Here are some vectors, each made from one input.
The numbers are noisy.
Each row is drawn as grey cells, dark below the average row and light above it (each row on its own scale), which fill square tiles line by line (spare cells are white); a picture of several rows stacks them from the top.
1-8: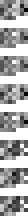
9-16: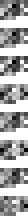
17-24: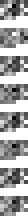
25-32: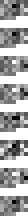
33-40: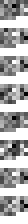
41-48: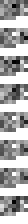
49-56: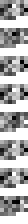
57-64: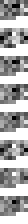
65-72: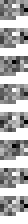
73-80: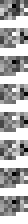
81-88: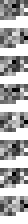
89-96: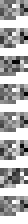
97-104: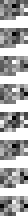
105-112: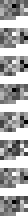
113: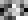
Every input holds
a point on an 8-point line and a true/false value.
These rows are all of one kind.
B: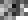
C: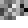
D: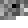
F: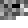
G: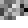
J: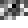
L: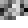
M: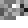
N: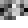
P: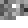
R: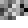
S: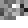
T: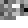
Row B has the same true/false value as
D, F and J.
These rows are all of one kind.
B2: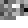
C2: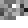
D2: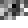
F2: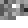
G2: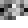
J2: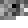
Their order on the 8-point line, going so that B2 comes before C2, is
F2, B2, D2, C2, J2, G2.
